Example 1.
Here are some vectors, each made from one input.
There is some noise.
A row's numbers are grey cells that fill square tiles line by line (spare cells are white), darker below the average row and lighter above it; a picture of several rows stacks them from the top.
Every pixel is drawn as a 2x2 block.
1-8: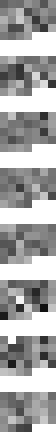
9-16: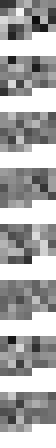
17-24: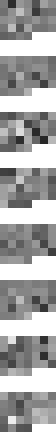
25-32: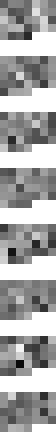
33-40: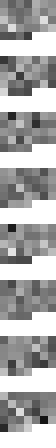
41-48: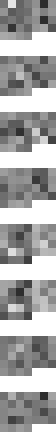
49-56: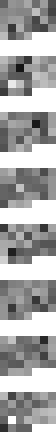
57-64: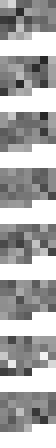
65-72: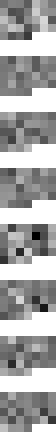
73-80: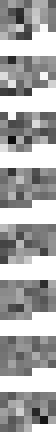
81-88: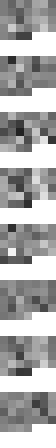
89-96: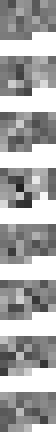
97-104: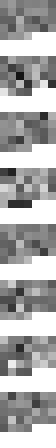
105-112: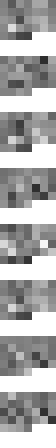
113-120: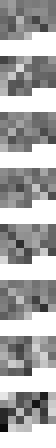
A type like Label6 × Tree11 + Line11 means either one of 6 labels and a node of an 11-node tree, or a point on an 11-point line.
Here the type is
Line8.
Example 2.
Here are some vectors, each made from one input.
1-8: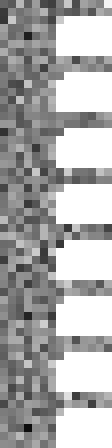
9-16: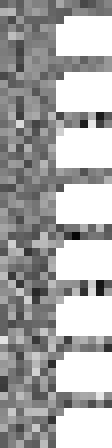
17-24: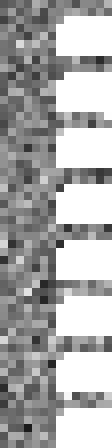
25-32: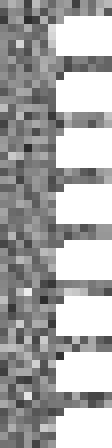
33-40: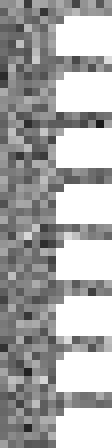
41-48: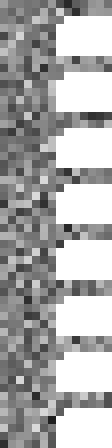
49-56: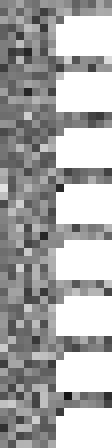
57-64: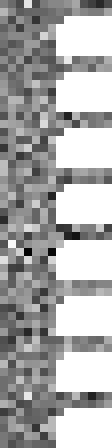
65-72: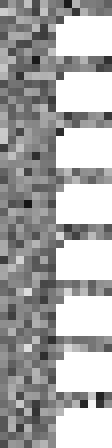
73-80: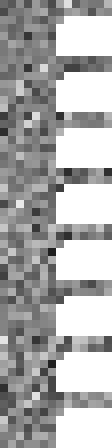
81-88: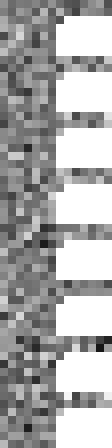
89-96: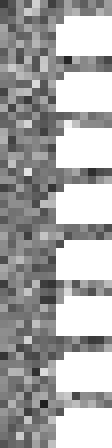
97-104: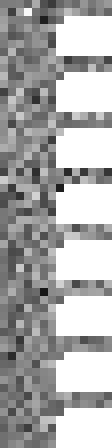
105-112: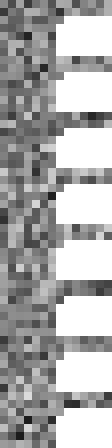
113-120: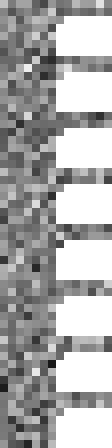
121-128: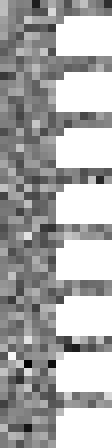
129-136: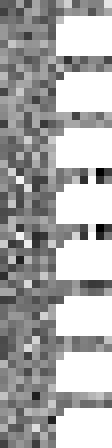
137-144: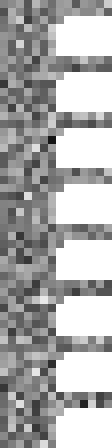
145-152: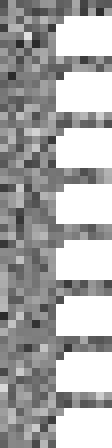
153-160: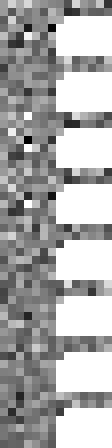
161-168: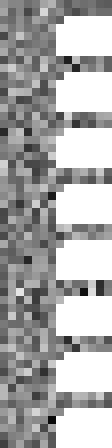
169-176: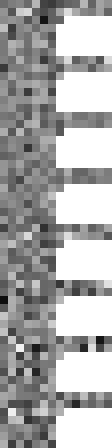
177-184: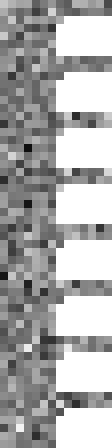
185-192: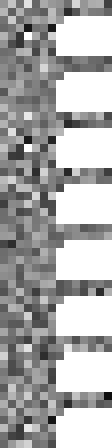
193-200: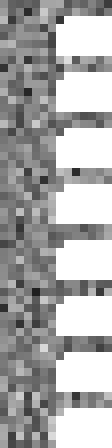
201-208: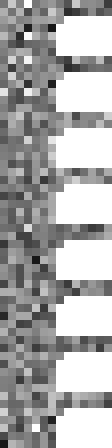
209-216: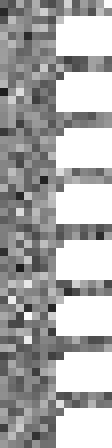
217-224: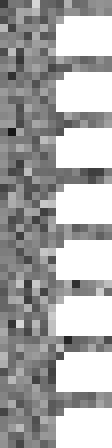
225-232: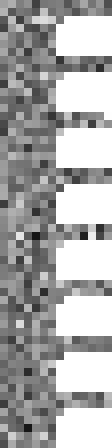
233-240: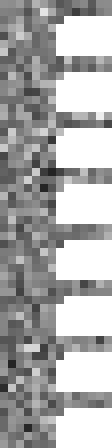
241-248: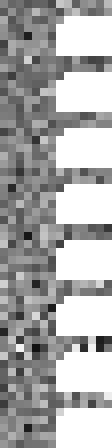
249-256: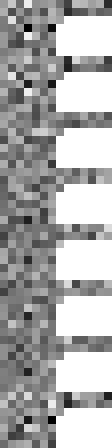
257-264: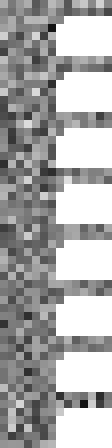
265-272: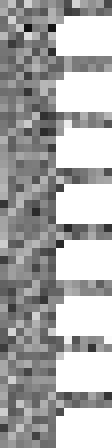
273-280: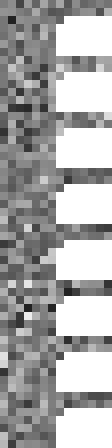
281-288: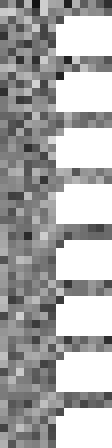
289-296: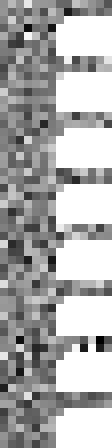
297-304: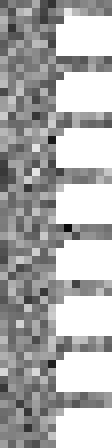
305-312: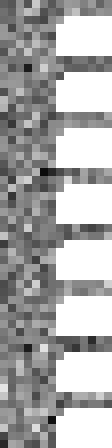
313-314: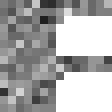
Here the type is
Tree18.
